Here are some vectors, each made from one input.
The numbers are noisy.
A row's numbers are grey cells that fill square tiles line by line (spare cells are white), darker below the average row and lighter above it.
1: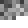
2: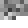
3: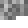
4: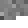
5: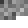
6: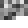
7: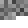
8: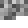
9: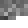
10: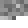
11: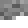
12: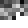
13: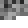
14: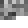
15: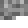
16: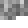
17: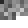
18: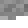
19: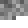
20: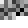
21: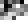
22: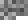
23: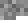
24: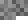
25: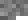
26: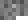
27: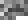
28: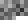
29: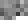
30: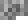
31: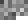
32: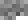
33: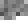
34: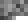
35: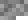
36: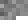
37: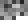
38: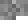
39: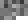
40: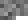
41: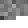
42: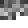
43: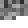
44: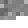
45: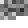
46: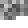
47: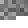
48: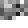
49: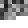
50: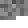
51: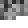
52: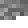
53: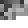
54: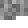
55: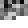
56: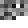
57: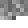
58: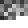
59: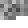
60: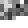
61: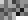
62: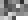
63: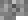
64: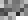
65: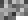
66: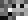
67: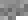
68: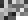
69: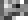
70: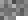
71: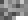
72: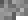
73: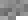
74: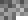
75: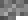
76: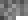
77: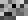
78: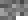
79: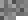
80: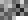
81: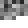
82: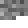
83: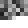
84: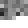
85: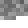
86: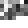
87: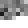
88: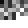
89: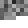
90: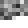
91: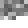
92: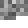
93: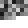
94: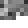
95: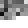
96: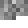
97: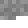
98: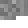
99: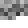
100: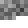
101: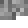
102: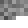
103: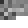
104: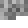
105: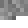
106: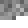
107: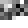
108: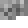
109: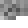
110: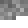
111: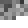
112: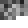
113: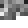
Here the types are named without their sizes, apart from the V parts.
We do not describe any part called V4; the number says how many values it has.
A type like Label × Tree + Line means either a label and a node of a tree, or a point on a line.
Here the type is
List(Line × V4).
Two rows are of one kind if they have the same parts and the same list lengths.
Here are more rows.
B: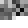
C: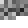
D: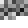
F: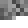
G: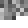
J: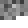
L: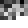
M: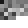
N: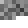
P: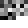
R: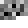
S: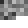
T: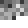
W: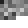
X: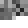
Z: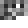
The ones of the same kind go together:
B, C, D, F, J, L, N, X
G, M, S, T, W
P, R, Z

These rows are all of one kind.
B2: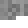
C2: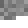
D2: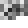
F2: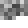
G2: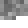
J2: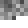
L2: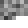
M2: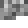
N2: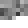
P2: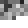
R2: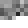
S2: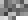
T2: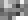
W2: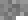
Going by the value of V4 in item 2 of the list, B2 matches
F2, P2 and S2.
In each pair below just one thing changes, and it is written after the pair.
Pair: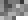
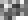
the value of V4 in item 2 of the list
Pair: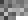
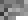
the place on the line in item 2 of the list
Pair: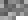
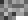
the value of V4 in item 1 of the list
